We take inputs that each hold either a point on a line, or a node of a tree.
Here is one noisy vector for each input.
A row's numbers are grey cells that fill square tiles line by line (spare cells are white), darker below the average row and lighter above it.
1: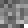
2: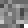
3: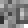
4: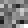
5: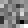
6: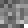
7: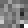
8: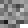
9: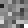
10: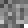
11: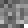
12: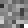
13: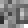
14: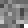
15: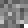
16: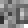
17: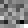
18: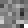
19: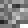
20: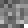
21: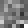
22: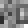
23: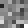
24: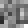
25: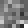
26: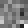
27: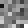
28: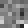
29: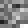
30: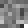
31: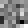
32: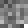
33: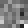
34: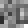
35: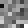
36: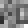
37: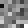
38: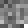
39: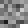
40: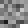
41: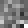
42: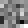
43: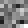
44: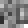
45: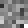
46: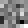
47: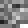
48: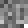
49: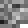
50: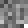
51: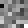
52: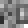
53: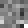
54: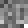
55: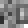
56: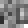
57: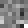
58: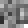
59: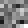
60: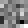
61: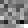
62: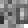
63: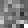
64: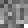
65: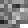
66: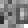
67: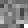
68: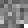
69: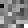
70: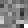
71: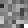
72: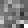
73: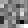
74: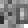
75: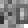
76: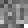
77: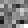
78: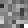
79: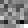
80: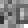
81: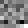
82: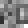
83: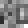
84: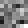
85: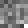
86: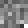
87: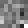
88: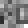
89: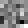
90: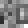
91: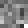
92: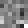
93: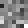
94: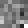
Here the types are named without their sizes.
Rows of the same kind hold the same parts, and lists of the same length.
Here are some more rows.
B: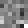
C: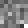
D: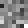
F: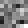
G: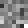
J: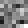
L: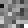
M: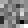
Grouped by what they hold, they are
B, C, D, G, L
F, J, M

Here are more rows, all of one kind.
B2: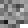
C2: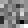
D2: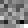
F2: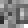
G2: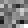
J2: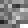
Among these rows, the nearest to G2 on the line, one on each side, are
C2 and J2.
